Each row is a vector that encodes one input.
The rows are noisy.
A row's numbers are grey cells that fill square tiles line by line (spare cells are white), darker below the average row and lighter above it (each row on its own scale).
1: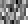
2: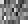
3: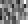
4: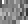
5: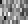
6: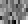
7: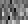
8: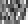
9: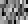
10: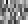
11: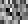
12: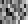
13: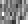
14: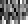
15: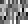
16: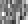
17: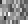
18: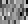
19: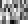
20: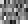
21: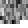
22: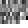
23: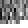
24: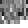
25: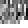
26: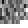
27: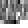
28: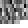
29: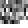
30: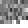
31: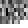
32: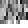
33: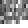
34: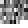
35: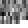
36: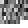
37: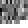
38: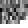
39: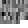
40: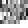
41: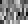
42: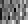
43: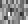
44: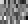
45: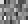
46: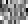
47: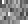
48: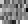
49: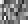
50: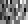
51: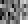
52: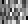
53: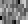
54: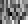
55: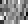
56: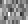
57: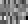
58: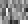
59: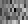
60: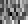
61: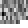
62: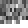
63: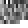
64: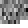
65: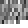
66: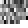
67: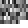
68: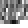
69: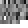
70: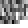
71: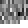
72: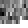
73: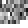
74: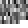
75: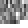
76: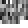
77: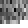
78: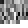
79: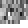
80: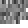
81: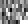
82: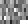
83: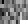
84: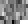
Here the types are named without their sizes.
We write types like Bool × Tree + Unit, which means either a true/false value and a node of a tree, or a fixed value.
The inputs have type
Bool × Bool × Bool × Tree × Tree.
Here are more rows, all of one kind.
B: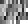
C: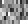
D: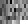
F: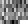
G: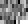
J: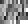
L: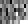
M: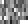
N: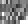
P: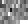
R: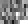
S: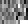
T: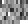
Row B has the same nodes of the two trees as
C, J and T.
